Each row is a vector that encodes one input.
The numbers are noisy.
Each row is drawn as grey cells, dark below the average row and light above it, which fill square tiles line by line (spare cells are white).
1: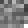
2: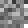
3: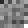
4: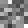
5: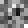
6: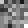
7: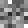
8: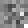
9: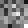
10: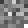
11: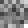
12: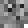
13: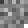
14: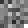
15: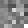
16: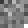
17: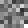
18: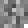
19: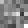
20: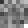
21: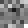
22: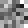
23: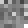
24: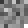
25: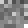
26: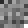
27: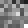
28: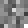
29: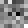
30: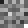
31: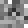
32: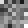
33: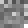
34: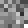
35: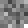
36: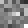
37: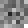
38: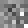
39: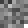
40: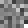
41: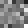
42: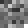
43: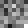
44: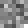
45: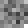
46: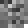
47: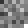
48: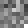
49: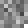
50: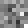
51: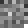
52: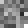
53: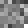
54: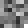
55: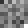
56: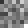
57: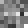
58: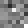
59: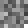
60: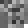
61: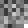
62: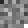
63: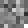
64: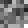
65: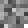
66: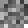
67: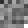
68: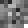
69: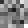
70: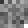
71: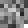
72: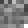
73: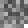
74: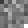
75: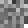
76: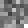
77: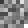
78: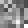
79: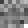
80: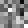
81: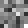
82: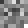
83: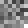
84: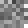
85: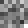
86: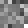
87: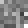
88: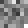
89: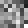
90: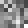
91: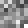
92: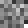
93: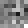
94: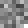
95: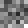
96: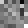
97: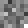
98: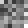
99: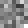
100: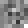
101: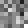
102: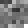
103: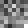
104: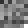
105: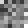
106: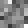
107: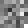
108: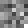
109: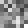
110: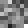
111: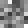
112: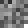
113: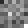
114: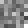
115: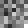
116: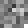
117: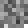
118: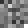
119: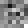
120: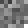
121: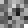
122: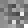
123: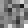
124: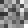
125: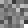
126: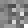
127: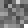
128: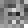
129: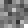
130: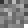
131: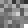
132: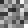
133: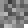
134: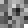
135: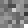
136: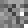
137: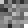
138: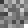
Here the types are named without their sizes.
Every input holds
either a node of a tree, or a list of points on a line.
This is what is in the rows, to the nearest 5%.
About 40% of them hold a node of a tree. The rest are lists of points on a line.
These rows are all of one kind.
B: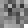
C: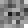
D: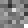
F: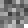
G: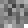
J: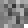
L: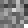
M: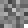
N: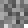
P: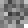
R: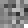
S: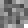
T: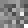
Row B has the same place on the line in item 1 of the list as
G, M and P.
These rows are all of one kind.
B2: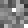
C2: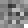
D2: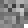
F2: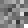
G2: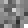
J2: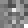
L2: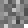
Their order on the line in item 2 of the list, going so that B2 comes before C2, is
D2, L2, B2, J2, C2, G2, F2.
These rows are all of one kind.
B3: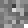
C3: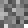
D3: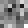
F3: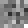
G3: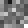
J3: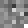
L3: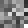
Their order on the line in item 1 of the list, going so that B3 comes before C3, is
L3, J3, B3, F3, C3, D3, G3.
